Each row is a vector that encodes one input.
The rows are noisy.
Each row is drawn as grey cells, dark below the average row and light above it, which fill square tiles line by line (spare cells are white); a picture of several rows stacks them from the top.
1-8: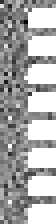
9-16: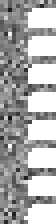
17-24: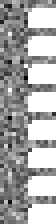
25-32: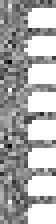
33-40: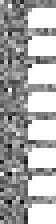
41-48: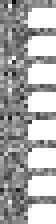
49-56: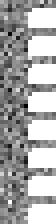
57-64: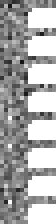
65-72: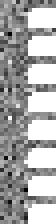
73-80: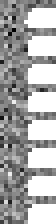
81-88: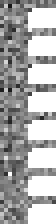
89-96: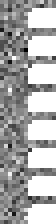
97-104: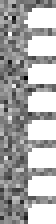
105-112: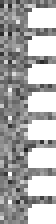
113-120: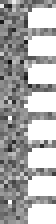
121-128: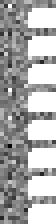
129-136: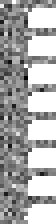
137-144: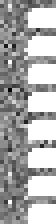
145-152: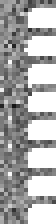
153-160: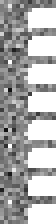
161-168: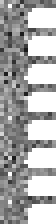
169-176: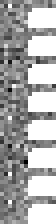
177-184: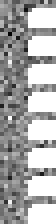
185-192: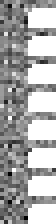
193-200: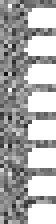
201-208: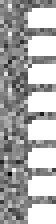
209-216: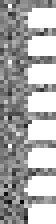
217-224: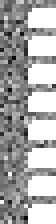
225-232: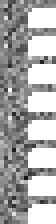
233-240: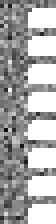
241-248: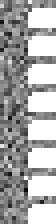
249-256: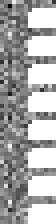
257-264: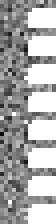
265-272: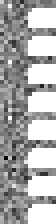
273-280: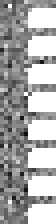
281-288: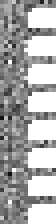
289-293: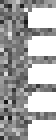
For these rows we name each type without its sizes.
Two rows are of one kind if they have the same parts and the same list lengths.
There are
4 kinds of row.
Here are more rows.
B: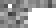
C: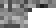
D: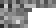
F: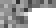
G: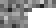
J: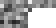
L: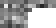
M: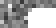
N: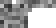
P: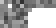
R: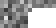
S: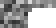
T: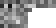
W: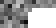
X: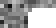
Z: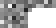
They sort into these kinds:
B, F
C, D, G, L, N, R, T, W, X
J, S
M, P, Z

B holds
a label and a node of each of three trees.
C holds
a point on a line and a node of each of three trees.
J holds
a point on a line, a node of each of two trees and three true/false values.
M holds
a label, a node of each of two trees and three true/false values.
